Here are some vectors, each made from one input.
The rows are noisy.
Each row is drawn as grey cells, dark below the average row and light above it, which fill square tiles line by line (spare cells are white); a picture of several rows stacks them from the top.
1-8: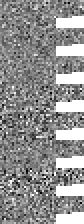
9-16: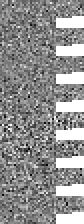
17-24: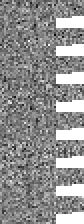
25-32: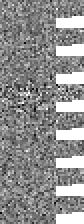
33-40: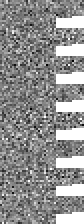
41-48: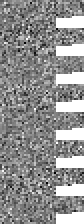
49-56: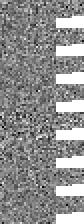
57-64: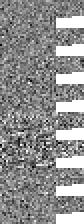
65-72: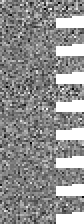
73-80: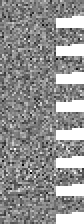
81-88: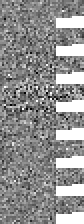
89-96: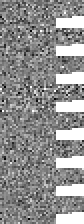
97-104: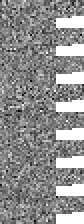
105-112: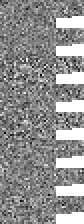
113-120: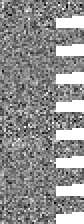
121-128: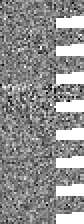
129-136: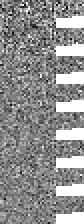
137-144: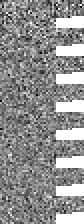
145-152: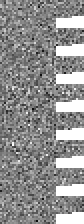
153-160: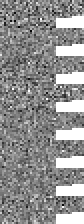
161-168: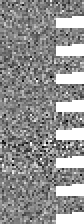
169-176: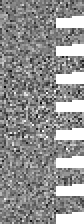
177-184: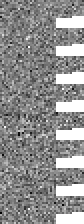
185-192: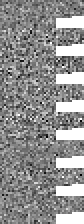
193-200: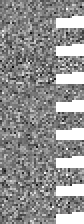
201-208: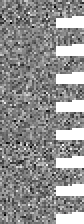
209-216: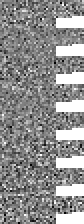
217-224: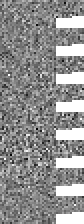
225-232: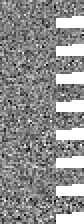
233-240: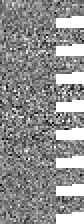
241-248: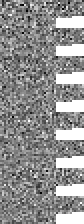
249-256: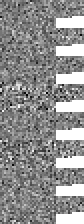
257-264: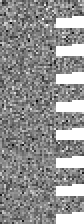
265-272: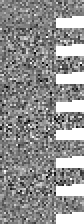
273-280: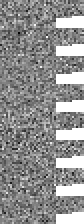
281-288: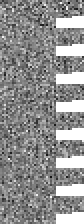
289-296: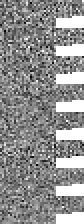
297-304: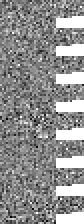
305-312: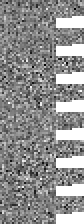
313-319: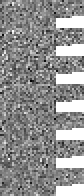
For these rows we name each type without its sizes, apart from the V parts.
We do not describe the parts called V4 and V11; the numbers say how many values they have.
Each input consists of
a label and a value of V11, together with either a point on a line, or a value of V4.
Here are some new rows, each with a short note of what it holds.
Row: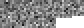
a label, a point on a line and a value of V11
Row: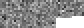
a label, a point on a line and a value of V11
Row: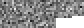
a label, a value of V4 and a value of V11
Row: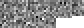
a label, a value of V4 and a value of V11
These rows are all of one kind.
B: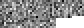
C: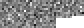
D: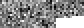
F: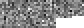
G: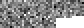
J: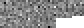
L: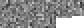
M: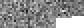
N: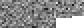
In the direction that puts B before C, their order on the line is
B, G, N, J, M, F, C, L, D.
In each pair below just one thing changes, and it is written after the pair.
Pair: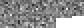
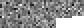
the value of V11
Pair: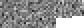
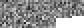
the label
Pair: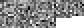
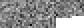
the label
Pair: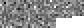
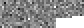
the value of V4
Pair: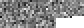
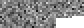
the value of V4
